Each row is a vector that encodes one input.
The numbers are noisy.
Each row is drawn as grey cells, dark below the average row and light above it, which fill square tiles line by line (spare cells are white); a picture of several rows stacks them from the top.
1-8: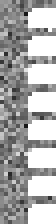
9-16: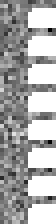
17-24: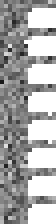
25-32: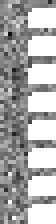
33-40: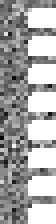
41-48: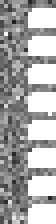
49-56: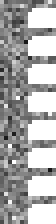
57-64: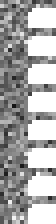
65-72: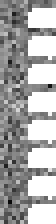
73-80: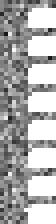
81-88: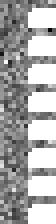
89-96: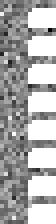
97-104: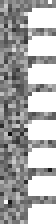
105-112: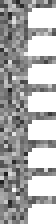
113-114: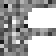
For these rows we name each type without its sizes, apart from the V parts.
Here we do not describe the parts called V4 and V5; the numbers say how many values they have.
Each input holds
a value of V5, together with either a point on a circle and a true/false value, or a value of V4.
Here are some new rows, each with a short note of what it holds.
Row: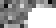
a value of V4 and a value of V5
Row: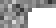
a point on a circle, a true/false value and a value of V5
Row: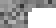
a point on a circle, a true/false value and a value of V5
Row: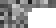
a value of V4 and a value of V5
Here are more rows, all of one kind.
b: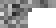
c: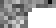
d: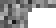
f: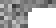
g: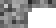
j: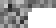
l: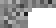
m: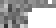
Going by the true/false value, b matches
d and m.
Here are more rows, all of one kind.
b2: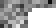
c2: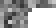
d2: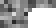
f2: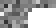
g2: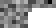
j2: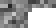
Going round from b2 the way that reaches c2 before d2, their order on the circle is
b2, c2, g2, d2, j2, f2.
